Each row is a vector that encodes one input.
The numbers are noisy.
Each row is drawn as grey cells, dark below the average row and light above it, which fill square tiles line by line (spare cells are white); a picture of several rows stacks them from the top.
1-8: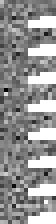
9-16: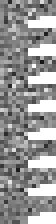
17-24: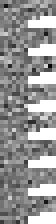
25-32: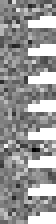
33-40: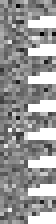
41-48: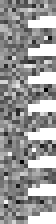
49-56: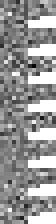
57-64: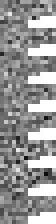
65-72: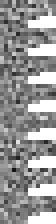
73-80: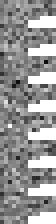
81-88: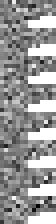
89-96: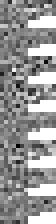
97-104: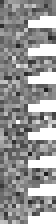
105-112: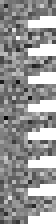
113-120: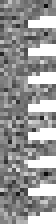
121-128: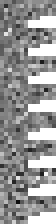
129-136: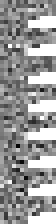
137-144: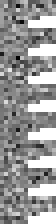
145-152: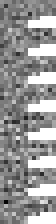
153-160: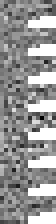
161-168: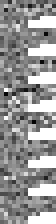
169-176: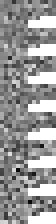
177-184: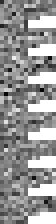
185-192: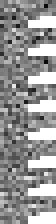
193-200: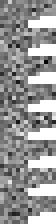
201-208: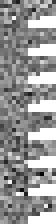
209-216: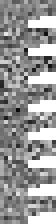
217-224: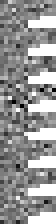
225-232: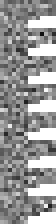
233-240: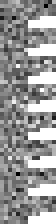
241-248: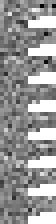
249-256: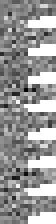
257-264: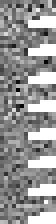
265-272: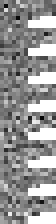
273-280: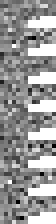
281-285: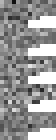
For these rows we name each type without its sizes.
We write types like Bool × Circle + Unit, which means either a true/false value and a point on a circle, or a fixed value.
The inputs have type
Circle + List(Line).
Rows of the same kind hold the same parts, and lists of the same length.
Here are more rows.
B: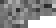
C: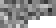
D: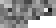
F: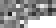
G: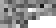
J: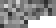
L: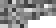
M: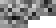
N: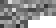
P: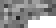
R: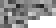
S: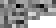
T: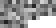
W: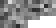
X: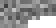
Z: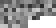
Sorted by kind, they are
B, J, N, W
C, F, P, X
D, M
G, L, R, S, T, Z

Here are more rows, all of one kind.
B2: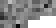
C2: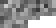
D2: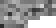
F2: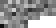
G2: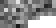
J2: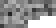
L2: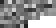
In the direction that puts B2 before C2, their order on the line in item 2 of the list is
G2, L2, B2, C2, F2, D2, J2.
